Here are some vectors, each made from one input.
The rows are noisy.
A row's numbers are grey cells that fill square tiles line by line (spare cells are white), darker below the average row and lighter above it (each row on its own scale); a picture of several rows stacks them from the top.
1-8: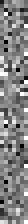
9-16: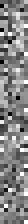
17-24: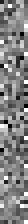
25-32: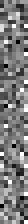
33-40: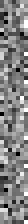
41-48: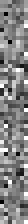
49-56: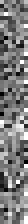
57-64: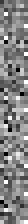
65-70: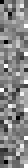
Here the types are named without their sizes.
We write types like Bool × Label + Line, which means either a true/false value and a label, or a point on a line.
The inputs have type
Bool × Bool × Bool × Bool × Circle + Unit.
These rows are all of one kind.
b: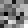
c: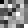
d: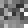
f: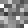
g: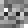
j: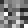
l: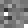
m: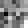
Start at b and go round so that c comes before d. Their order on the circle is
b, m, c, j, l, g, f, d.
